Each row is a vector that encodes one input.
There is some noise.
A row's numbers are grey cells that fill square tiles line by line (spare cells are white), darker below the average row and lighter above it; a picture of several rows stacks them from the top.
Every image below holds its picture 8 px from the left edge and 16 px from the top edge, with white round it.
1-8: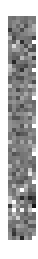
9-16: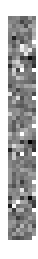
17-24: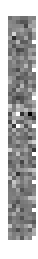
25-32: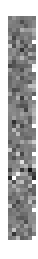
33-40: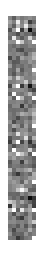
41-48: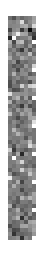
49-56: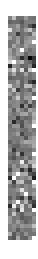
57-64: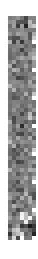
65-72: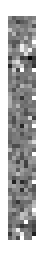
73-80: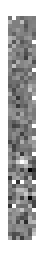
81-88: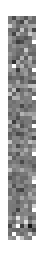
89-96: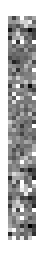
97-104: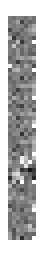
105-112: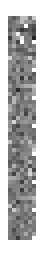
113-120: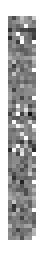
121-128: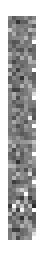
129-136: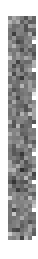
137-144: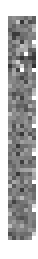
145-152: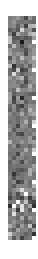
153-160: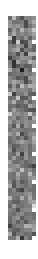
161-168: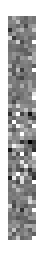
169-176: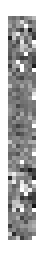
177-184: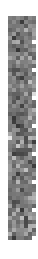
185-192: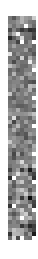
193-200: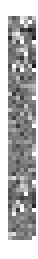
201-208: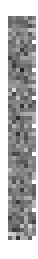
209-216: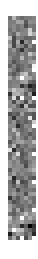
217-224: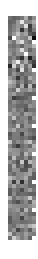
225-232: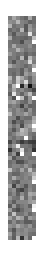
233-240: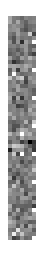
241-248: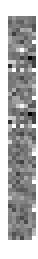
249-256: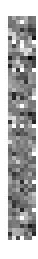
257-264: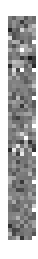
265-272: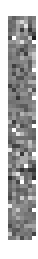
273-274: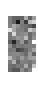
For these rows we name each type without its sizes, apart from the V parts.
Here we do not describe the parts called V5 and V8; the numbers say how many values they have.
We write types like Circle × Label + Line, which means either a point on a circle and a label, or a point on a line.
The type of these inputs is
(Label × V5 + Unit) × V8 + Line.
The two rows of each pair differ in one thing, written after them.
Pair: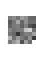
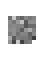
the label
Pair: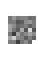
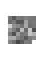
the label
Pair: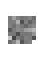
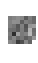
the value of V8
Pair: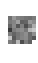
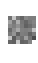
the value of V5
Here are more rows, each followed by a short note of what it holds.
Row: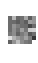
a label, a value of V5 and a value of V8
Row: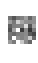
a point on a line
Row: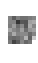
a value of V8
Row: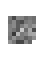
a label, a value of V5 and a value of V8
